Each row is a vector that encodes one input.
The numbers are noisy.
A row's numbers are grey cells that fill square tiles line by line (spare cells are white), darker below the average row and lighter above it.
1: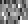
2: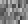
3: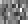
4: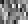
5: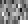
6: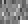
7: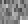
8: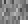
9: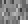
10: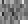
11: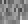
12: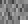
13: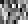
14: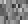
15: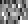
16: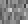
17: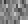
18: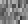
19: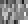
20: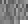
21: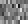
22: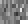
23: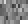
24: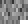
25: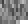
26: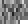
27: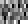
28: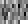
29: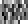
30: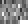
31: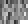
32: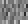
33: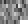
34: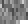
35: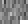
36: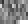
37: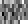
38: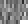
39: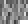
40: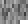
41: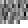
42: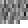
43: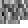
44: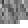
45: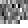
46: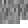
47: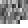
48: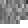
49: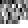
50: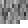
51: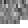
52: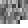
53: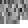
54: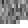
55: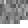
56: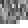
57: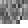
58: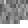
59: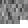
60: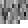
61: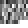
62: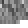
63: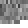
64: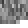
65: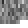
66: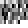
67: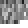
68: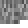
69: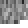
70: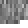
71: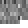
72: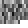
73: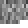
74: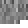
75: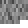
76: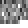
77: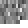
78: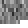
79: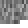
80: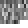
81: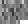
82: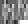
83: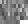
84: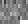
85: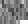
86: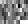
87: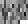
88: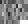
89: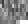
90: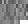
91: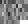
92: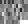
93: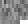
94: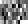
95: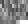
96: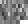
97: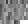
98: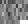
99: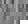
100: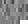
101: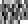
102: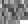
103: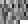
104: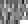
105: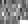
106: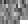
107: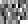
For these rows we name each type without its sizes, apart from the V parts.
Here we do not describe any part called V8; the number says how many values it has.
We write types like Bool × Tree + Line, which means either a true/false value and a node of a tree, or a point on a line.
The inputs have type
Circle + Line + V8.
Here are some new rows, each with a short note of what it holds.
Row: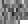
a point on a line
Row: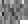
a point on a line
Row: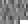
a point on a circle
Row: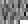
a point on a circle
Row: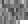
a point on a line
